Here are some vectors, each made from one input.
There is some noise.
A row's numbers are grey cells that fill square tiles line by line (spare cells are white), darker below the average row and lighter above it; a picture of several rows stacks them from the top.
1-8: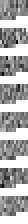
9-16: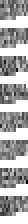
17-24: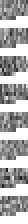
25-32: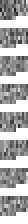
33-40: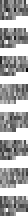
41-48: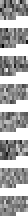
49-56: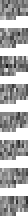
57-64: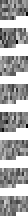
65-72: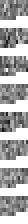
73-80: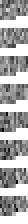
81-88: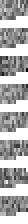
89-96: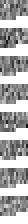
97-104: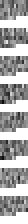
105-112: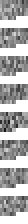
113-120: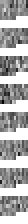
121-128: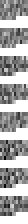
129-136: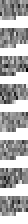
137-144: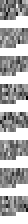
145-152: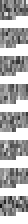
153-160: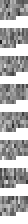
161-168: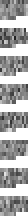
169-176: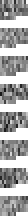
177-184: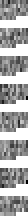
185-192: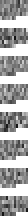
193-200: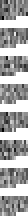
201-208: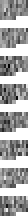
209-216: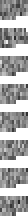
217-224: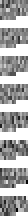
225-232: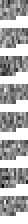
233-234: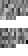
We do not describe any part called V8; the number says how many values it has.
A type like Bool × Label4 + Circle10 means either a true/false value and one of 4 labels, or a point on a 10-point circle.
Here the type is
Bool × (Line9 + V8) + List2(Line6).
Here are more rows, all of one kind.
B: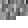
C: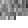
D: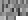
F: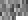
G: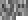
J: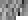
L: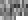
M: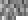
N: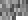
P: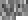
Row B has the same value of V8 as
G and P.
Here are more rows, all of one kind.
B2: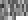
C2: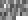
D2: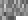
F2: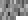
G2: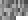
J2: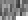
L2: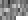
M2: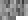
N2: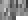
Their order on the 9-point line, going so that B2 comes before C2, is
B2, L2, G2, N2, D2, C2, J2, M2, F2.
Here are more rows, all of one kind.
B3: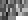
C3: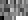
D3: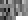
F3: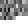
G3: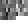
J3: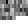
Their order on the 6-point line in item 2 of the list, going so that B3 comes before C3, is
J3, F3, D3, G3, B3, C3.
